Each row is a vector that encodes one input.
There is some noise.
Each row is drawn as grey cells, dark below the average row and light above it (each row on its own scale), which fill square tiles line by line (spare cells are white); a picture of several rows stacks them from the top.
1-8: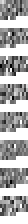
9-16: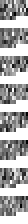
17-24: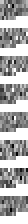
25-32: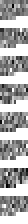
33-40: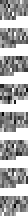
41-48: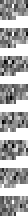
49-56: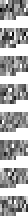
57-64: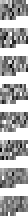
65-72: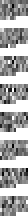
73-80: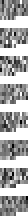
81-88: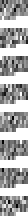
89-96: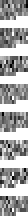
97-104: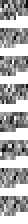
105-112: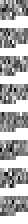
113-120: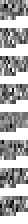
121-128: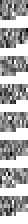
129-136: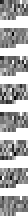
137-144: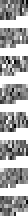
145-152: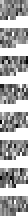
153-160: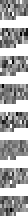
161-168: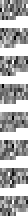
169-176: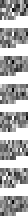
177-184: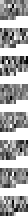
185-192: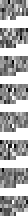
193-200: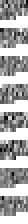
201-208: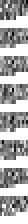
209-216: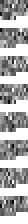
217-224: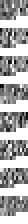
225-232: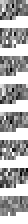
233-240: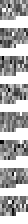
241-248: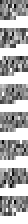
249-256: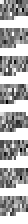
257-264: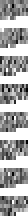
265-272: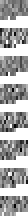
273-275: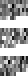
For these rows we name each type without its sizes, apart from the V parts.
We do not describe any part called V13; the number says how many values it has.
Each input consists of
either a node of a tree, or a true/false value and a value of V13.
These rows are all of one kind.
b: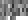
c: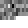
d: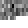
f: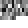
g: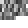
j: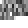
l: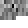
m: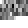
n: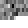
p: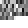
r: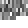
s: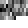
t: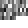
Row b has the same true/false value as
f, r, s and t.
